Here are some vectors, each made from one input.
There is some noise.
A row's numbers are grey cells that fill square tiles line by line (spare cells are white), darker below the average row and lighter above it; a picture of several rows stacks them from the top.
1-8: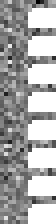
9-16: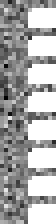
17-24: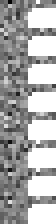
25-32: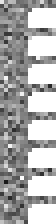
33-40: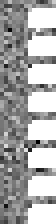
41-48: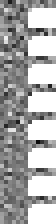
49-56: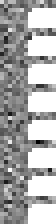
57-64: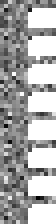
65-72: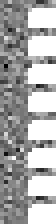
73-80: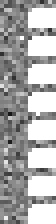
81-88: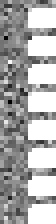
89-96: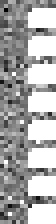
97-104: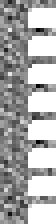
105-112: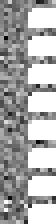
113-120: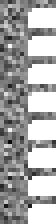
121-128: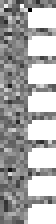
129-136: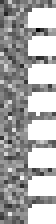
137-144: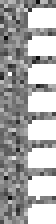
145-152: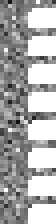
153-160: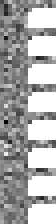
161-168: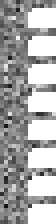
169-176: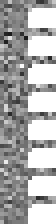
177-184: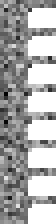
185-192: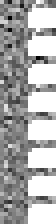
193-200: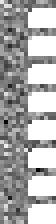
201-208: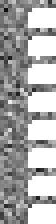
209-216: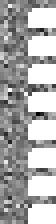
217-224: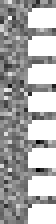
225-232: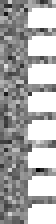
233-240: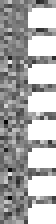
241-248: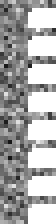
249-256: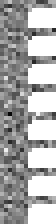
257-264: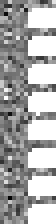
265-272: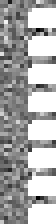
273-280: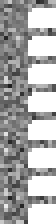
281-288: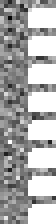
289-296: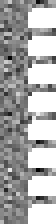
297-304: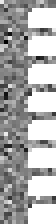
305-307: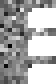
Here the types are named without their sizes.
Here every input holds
a point on a line, together with either a fixed value, or three true/false values.
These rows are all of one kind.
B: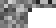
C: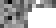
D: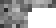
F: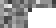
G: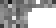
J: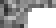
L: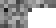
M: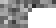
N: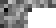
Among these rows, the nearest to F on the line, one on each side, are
C and G.
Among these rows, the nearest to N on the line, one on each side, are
B and J.
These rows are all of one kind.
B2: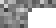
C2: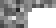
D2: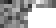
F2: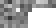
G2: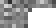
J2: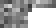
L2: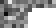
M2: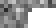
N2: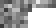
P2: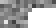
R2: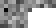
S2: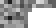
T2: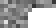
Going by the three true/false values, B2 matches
G2 and S2.
